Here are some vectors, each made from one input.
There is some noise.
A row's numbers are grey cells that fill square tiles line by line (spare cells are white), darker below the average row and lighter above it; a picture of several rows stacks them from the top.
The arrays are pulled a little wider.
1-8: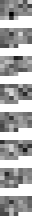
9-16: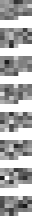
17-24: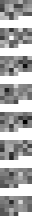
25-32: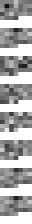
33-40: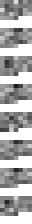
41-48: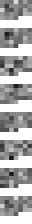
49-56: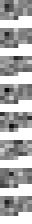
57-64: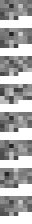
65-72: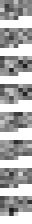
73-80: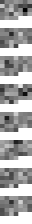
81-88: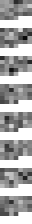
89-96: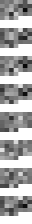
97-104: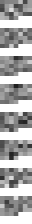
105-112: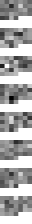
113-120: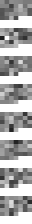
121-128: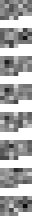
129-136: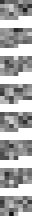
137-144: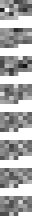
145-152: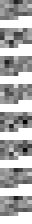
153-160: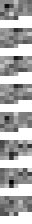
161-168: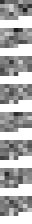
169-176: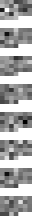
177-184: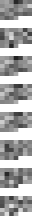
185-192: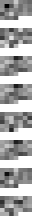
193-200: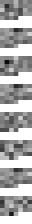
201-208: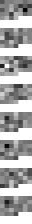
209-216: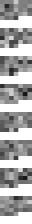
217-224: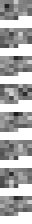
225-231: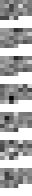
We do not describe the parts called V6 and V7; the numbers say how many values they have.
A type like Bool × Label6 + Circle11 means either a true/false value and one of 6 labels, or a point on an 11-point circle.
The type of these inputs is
List3(Line4) + V6 × V7.
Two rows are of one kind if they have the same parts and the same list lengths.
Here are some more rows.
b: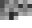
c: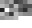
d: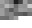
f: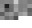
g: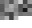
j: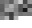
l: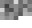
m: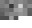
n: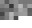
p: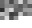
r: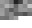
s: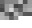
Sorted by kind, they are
b, g, j, p, s
c
d, r
f, l
m, n

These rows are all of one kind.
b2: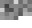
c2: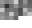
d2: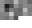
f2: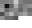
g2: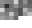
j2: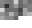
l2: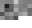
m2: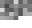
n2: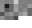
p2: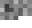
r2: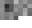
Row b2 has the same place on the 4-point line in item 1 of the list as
c2, g2, j2 and m2.
